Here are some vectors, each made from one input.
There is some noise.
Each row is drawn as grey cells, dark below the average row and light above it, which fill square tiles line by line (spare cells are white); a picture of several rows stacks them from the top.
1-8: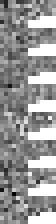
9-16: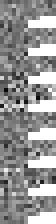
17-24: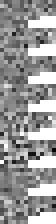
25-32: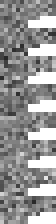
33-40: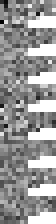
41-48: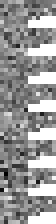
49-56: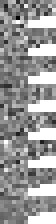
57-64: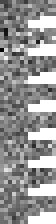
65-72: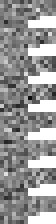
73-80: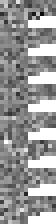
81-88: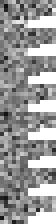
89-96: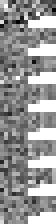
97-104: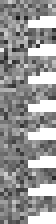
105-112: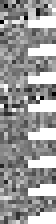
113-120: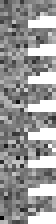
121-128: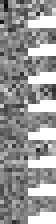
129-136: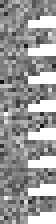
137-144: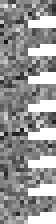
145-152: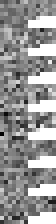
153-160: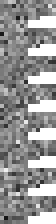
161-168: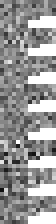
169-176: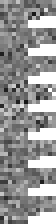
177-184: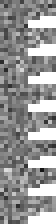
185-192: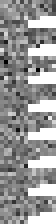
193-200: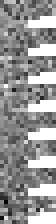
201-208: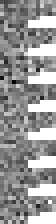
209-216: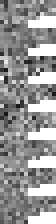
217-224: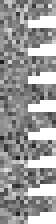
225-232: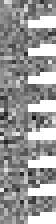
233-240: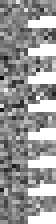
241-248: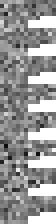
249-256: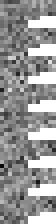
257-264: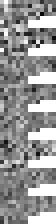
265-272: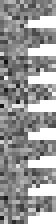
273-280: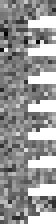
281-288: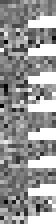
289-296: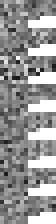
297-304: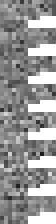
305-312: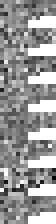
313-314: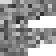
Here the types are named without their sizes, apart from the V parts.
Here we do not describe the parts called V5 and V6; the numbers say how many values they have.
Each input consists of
either a point on a line, or a node of a tree, or a value of V5 and a value of V6.
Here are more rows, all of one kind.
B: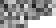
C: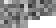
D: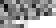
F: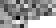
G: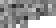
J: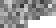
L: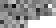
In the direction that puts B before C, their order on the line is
J, B, C, D, F, L, G.
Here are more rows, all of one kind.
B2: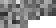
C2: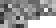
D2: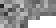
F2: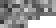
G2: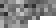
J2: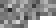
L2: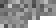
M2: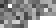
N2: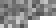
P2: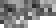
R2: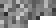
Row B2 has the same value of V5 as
F2, L2 and R2.
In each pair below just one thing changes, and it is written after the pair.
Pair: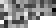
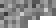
the value of V6
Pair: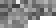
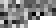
the value of V5
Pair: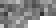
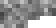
the value of V5
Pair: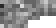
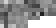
the value of V5
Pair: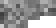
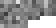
the value of V5
